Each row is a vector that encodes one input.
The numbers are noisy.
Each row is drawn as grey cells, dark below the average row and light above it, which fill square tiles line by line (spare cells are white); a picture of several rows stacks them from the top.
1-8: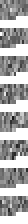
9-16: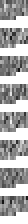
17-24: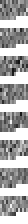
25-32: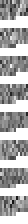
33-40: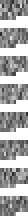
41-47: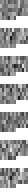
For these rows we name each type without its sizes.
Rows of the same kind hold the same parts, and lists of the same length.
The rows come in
3 kinds.
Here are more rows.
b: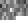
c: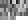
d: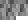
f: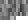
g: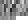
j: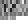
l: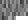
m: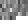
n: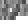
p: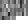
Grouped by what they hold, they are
b, m, n
c, g, j
d, f, l, p

